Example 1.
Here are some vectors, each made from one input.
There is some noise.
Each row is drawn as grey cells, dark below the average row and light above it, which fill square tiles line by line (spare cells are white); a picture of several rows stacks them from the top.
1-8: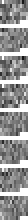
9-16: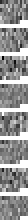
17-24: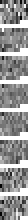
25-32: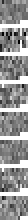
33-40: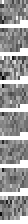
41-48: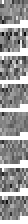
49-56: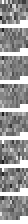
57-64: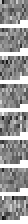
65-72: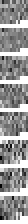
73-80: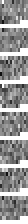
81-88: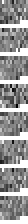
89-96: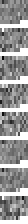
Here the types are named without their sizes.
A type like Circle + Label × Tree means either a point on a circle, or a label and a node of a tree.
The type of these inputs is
Line + Tree.
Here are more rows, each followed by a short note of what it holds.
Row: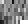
a point on a line
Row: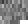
a node of a tree
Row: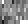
a point on a line
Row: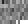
a node of a tree
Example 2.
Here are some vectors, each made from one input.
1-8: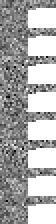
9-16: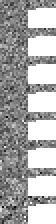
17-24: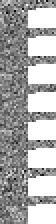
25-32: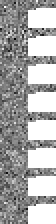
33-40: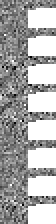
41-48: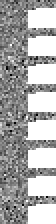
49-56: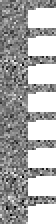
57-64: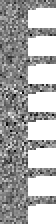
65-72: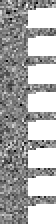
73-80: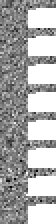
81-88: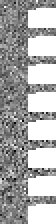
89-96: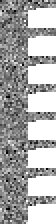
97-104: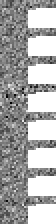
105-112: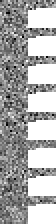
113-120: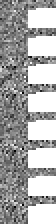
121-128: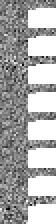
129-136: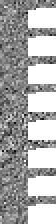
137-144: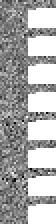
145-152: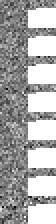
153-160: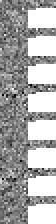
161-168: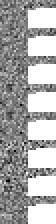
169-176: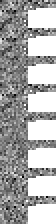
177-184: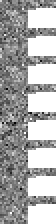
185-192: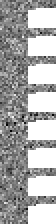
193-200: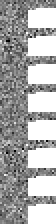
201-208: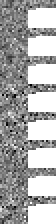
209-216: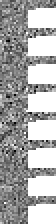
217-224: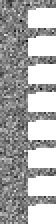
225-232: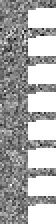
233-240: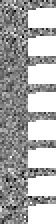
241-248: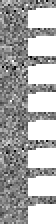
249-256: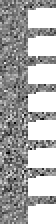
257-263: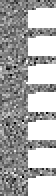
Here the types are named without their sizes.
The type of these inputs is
Bool × Bool × Bool + Circle.
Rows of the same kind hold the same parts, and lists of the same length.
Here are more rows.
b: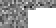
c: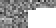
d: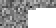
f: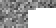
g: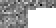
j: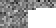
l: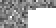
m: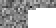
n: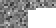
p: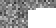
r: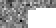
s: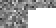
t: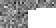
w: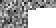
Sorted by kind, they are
b, c, d, f, g, j, l, m, n, p, r, s, t
w

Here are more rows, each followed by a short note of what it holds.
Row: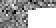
three true/false values
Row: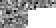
three true/false values
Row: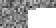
a point on a circle
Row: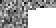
three true/false values
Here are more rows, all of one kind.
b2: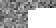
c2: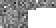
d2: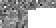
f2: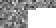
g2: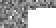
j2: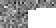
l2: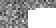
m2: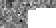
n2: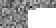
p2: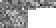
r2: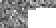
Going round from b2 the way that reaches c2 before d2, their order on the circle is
b2, n2, m2, f2, g2, r2, p2, l2, j2, c2, d2.
